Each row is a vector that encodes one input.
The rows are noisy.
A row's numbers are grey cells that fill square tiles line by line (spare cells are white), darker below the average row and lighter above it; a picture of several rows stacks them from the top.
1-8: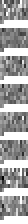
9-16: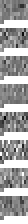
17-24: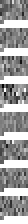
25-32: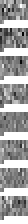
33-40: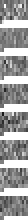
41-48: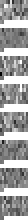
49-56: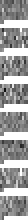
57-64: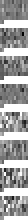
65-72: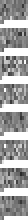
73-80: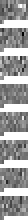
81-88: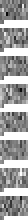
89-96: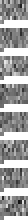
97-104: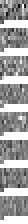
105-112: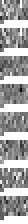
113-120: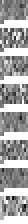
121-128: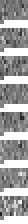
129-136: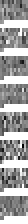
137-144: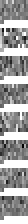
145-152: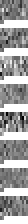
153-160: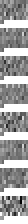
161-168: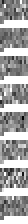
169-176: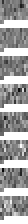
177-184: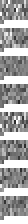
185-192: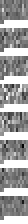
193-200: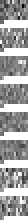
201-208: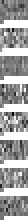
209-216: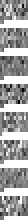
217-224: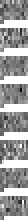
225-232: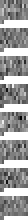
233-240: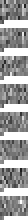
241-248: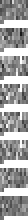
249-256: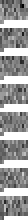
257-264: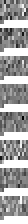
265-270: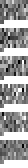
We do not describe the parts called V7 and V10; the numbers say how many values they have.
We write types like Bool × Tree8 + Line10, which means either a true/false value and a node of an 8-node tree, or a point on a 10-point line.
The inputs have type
Bool × (Line11 + V10) + V7.
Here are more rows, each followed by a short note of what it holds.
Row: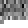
a true/false value and a value of V10
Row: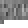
a point on an 11-point line and a true/false value
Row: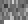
a true/false value and a value of V10
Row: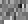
a true/false value and a value of V10
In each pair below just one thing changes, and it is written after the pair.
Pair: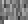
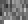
the place on the 11-point line
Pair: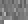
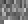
the place on the 11-point line
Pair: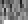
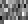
the place on the 11-point line
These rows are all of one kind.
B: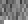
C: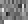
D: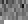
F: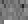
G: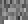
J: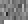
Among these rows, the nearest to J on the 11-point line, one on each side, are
C and F.
